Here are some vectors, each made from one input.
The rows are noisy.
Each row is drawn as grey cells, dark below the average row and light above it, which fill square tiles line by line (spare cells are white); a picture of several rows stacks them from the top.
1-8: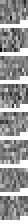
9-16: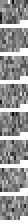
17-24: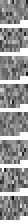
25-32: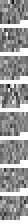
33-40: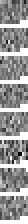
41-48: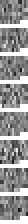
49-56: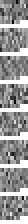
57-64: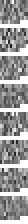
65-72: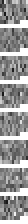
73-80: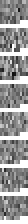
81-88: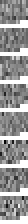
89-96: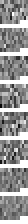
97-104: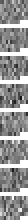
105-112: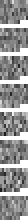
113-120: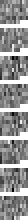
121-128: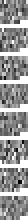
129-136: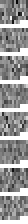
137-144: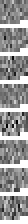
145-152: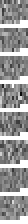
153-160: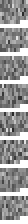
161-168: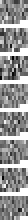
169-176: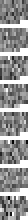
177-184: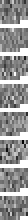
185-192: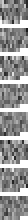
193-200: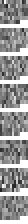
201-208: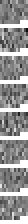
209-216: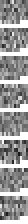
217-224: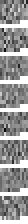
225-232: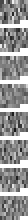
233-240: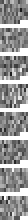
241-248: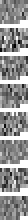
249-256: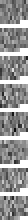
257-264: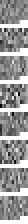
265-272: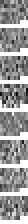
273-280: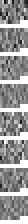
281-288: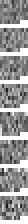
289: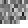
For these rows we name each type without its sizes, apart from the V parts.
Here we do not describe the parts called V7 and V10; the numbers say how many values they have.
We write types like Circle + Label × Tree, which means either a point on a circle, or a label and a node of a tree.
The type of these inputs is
(Bool × Bool × Bool + Line) × V10 + Tree + V7.
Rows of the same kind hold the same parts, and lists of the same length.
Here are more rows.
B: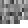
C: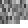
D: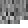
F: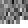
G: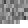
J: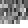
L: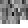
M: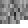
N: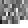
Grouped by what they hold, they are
B, D, F, M
C, J, L
G
N

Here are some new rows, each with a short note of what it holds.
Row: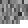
three true/false values and a value of V10
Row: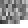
a point on a line and a value of V10
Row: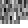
three true/false values and a value of V10
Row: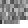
a value of V7
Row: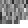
a node of a tree
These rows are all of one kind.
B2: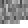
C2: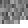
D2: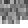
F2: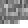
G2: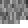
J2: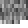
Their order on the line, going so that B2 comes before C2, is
D2, B2, F2, C2, J2, G2.
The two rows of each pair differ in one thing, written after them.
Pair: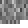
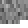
the value of V10
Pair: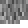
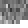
the value of V10
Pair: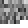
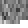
one of the three true/false values
